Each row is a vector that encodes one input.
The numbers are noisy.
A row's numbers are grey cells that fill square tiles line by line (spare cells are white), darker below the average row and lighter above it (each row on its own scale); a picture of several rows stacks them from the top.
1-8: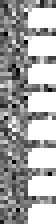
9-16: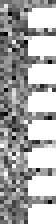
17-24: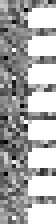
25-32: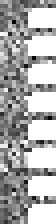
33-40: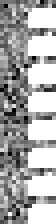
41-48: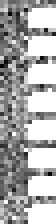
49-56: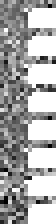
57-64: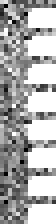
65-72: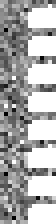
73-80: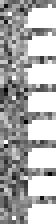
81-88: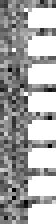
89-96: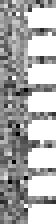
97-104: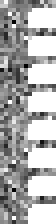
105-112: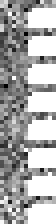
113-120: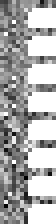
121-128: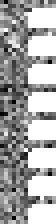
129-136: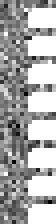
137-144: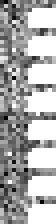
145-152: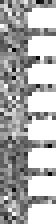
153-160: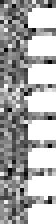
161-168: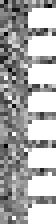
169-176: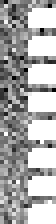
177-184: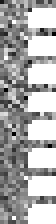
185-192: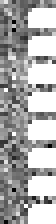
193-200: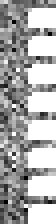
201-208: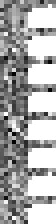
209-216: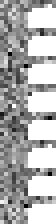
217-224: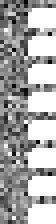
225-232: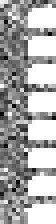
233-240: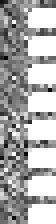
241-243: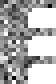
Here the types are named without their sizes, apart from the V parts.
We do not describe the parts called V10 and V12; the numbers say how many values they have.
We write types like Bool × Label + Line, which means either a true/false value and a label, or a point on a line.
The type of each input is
(Bool × Bool × Bool × Bool + V10) × V12 + Line.
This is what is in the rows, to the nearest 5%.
About 10% of them hold a point on a line. The rest hold a value of V12, together with either four true/false values, or a value of V10.
